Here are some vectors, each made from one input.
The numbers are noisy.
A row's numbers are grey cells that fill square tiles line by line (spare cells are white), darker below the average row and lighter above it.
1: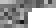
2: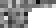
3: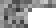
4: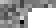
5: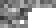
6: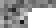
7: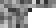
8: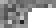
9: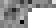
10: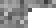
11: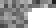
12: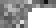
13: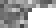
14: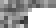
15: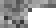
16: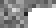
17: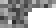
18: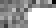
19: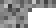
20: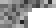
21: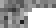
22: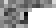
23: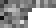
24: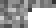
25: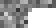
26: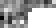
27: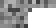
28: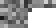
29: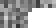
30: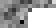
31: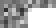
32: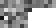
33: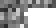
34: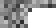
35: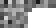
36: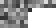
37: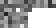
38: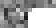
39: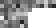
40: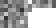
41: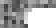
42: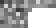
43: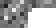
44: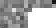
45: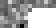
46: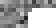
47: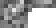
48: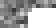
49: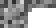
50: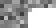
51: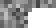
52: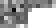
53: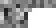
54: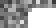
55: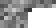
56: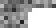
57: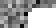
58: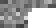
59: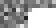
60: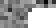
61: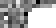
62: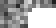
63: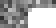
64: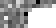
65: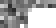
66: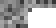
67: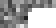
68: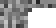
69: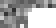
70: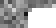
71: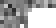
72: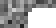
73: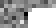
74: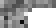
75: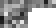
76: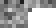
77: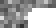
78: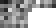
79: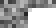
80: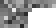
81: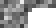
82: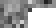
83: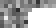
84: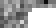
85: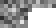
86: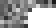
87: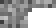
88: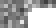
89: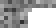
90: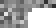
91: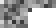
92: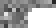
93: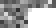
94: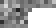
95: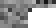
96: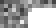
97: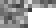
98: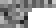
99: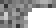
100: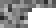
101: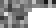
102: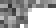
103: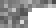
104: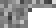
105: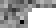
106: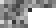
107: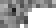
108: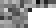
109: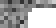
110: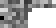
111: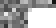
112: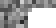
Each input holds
a node of an 11-node tree, together with either a point on a 5-point line, or a point on a 7-point line.
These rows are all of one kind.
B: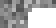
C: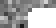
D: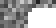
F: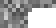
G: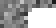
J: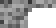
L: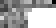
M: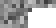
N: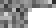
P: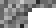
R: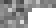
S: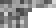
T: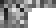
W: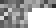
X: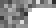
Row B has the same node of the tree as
F, L, M and N.
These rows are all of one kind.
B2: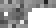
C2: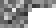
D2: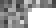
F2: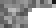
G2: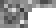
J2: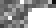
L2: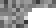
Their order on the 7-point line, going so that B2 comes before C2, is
B2, G2, D2, F2, C2, J2, L2.
